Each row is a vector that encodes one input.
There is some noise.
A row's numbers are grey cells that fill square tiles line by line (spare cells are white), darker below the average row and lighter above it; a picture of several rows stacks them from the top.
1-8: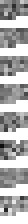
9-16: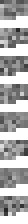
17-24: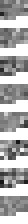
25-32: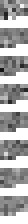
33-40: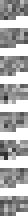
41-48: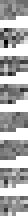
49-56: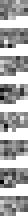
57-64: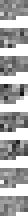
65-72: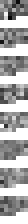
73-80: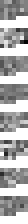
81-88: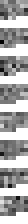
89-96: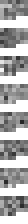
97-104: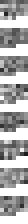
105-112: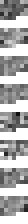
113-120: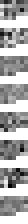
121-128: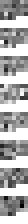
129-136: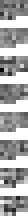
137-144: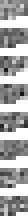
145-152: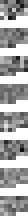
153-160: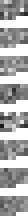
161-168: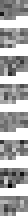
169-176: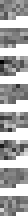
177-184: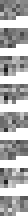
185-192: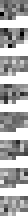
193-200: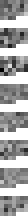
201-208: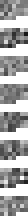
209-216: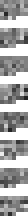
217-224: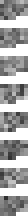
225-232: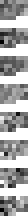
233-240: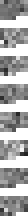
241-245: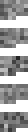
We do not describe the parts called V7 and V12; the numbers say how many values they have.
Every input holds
a point on a 9-point circle, together with either a point on a 5-point line and a value of V12, or a value of V7.
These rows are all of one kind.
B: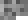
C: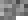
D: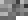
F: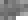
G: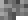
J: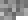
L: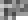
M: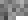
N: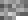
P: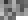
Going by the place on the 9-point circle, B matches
L and P.
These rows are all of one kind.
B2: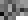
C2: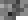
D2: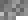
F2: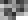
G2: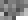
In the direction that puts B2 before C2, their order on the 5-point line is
G2, B2, F2, D2, C2.
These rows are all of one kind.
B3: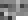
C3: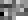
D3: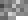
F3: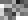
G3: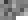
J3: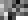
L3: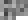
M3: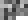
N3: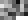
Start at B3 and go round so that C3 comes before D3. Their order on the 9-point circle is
B3, F3, J3, N3, C3, G3, L3, D3, M3.
